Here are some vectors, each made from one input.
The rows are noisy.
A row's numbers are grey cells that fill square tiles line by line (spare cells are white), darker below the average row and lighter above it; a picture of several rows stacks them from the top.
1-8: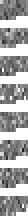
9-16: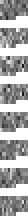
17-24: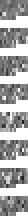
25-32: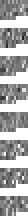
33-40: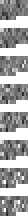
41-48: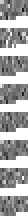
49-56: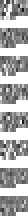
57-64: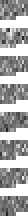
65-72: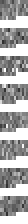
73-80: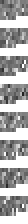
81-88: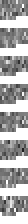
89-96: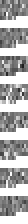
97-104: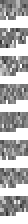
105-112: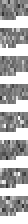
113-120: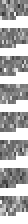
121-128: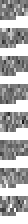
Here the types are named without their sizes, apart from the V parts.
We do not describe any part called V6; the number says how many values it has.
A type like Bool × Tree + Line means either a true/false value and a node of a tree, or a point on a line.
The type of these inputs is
List(Bool × V6).
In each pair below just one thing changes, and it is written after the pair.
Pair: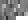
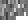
the true/false value in item 2 of the list
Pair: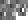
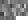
the value of V6 in item 1 of the list
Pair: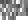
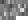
the value of V6 in item 1 of the list
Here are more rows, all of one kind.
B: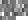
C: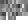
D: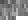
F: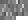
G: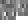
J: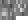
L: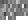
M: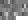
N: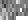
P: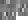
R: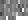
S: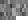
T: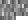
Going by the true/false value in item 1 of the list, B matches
C, F, L and T.
